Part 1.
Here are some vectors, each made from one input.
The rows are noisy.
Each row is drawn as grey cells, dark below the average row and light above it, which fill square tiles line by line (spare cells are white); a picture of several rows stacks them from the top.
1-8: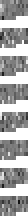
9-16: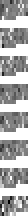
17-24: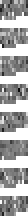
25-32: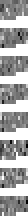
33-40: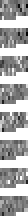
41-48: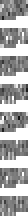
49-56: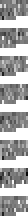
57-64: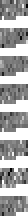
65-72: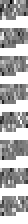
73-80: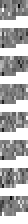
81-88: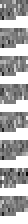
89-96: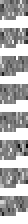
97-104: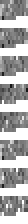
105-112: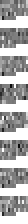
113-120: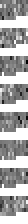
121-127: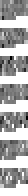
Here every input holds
a true/false value, together with either a fixed value, or a node of an 11-node tree.
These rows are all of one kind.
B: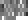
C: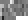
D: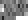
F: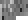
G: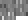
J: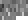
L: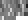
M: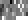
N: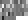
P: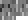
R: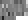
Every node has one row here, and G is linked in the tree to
B and C.
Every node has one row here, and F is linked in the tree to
B and J.
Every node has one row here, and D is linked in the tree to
B and M.
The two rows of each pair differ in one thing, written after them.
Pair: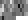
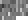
the true/false value
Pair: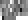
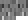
the true/false value
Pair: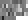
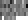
the true/false value
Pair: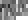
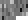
the true/false value
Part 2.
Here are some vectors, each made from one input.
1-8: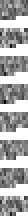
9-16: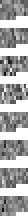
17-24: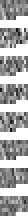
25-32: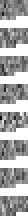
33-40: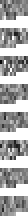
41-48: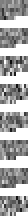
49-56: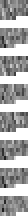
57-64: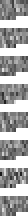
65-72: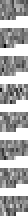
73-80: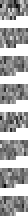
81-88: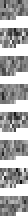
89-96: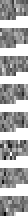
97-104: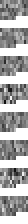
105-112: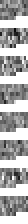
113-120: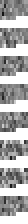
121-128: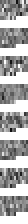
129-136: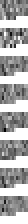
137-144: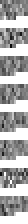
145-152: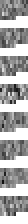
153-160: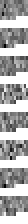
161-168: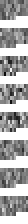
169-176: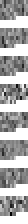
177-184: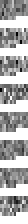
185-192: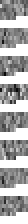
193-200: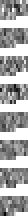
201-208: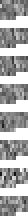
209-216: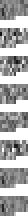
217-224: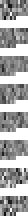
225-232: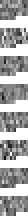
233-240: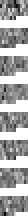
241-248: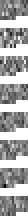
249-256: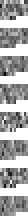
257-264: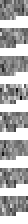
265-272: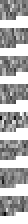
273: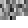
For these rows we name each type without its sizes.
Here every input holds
either a point on a circle, or four true/false values.
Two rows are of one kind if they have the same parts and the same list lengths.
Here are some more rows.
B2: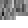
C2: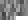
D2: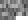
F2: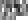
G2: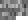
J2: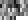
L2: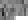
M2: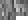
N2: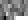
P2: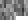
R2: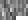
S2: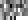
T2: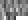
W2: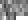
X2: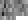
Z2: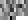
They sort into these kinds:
B2, C2, D2, G2, L2, M2, N2, P2, R2, T2, W2, X2
F2, J2, S2, Z2

